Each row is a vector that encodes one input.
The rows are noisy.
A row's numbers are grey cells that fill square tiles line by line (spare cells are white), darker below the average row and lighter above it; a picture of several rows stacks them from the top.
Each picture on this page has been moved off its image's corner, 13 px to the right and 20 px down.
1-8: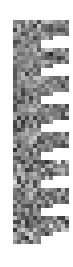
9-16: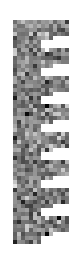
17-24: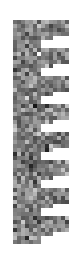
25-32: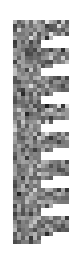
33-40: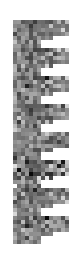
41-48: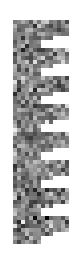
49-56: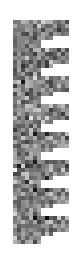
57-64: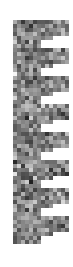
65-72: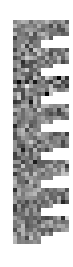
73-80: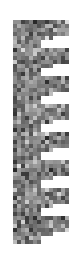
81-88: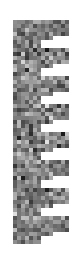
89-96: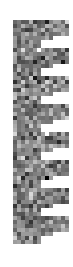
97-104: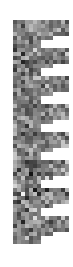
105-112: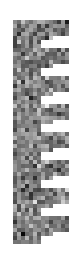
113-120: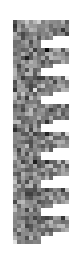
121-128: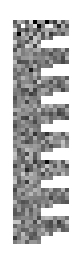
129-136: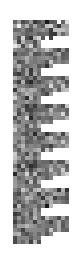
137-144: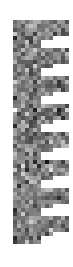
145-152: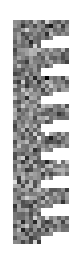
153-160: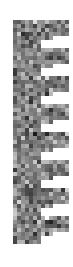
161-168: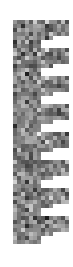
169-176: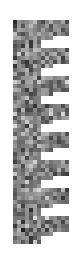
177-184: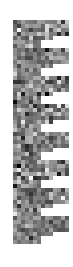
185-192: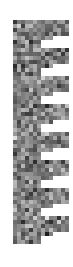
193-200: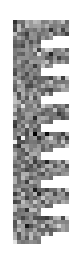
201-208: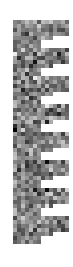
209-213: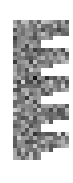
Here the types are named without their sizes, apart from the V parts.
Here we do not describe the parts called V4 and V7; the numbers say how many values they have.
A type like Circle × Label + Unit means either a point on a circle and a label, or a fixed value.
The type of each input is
Bool × Bool × Bool × V4 + List(Label × V7).
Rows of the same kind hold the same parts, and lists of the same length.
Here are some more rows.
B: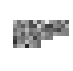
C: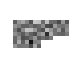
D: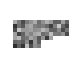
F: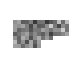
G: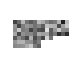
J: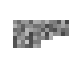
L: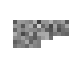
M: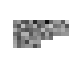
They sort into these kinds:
B, L
C, D, J
F, M
G

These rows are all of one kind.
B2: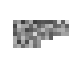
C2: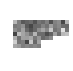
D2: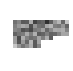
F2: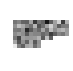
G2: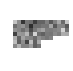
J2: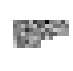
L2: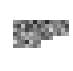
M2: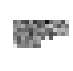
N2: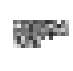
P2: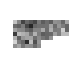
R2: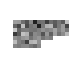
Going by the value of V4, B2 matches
C2 and F2.
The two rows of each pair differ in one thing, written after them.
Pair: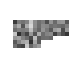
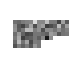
the value of V7 in item 1 of the list
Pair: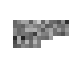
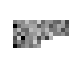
the value of V7 in item 2 of the list
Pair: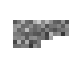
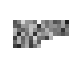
the value of V7 in item 1 of the list
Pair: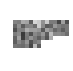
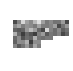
the value of V7 in item 2 of the list
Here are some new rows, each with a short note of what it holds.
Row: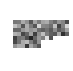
a list of one item
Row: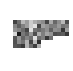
a list of two items
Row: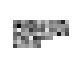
the empty list
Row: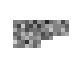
three true/false values and a value of V4
